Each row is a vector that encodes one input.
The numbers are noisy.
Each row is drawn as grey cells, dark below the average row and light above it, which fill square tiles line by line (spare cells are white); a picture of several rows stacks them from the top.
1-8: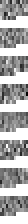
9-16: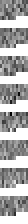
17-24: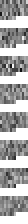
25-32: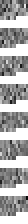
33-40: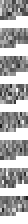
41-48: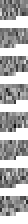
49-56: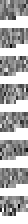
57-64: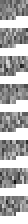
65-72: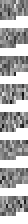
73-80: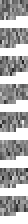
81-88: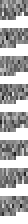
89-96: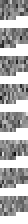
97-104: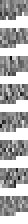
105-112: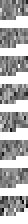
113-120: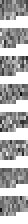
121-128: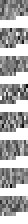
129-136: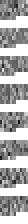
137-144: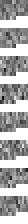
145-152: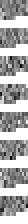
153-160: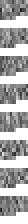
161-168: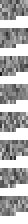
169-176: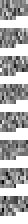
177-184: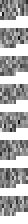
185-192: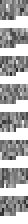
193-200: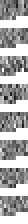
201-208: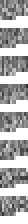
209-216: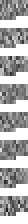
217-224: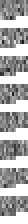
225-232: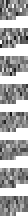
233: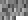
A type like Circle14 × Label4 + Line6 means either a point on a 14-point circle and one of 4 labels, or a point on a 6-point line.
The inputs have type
Circle11 × (Circle11 + Line15).
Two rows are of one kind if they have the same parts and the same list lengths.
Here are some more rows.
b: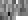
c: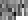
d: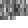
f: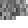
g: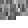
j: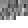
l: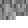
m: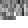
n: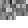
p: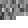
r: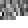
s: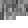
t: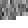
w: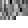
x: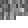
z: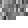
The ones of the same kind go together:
b, c, d, f, g, p, r, t, w, z
j, l, m, n, s, x

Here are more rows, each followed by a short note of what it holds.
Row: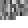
a point on each of two 11-point circles
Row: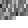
a point on each of two 11-point circles
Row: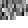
a point on an 11-point circle and a point on a 15-point line
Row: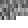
a point on an 11-point circle and a point on a 15-point line
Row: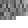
a point on each of two 11-point circles
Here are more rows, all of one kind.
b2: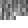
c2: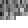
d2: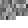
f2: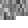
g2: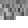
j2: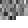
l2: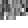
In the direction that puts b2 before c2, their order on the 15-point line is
l2, d2, b2, c2, f2, g2, j2.
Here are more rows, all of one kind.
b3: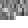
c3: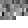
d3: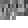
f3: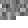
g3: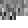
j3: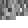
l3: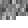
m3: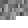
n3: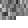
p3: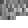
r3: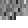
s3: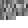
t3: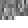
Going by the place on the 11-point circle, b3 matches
j3, m3, p3 and t3.
